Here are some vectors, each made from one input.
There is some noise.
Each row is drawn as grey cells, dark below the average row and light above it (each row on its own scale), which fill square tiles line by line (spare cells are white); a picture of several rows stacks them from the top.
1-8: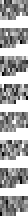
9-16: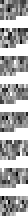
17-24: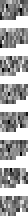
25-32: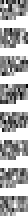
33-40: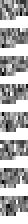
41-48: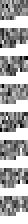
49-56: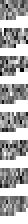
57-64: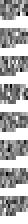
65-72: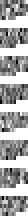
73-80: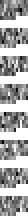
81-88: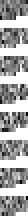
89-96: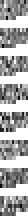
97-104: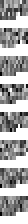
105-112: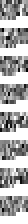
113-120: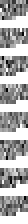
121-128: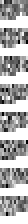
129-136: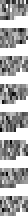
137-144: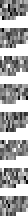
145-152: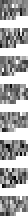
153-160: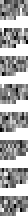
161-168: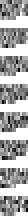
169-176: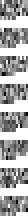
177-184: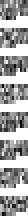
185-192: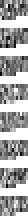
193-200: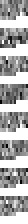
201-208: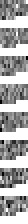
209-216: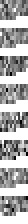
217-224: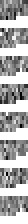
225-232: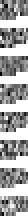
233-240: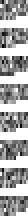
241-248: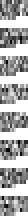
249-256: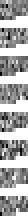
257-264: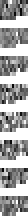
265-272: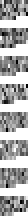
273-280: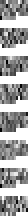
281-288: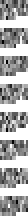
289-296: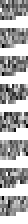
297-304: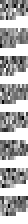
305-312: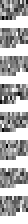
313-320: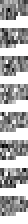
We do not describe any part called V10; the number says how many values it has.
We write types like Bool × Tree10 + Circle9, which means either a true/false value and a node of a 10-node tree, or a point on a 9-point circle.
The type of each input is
Bool × Bool × Bool × Bool × Circle9 + V10.
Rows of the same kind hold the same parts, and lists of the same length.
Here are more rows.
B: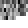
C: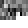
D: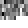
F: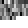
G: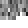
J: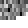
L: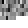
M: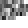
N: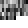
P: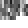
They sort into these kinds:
B, C, F, J, L, M, N
D, G, P

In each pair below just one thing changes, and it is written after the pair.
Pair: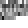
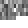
the place on the 9-point circle
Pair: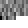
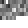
the place on the 9-point circle
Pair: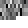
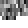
one of the four true/false values
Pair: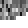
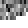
one of the four true/false values
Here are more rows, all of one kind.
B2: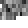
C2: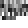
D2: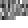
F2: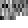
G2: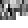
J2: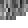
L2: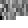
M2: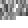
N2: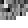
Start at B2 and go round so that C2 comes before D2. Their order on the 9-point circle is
B2, L2, G2, C2, D2, F2, J2, N2, M2.
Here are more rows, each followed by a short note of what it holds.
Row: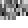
a value of V10
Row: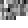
a point on a 9-point circle and four true/false values
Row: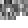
a value of V10
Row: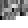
a point on a 9-point circle and four true/false values
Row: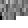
a point on a 9-point circle and four true/false values
